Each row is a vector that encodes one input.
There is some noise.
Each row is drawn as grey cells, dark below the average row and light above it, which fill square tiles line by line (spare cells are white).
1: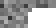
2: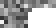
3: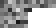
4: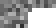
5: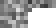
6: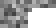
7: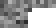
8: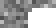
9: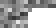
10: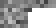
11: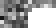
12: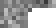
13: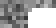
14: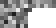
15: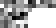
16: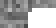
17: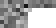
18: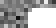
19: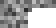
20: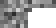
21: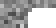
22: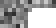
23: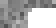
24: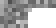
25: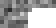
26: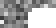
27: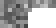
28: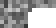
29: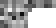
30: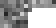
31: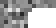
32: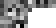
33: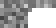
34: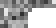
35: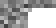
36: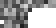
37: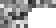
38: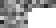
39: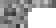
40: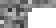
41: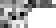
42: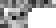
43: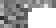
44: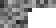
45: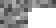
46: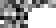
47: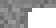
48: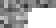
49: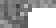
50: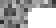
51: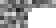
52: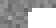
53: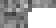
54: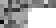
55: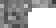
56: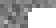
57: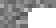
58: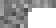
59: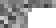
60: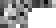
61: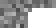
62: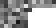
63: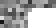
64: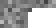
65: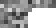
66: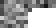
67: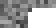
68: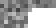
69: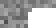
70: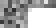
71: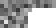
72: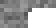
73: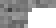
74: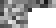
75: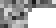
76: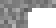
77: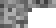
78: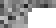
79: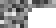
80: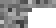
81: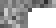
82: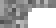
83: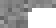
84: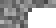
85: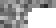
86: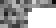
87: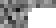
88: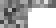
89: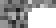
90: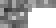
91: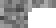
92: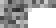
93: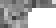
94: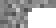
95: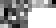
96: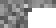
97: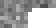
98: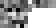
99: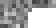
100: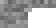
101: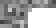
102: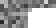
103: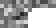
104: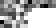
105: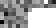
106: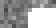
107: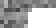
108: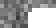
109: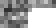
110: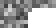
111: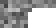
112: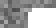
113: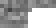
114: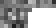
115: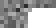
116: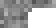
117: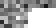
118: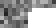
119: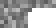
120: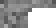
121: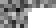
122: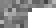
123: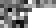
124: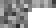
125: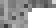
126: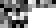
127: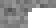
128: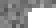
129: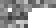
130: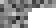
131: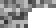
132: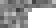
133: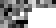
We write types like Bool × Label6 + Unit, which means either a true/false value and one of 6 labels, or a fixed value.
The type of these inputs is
Bool × Bool × Bool + Label10 × Label10 + Unit.
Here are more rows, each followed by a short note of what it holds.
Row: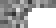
two labels (each one of 10)
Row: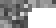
three true/false values
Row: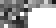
a fixed value
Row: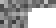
a fixed value
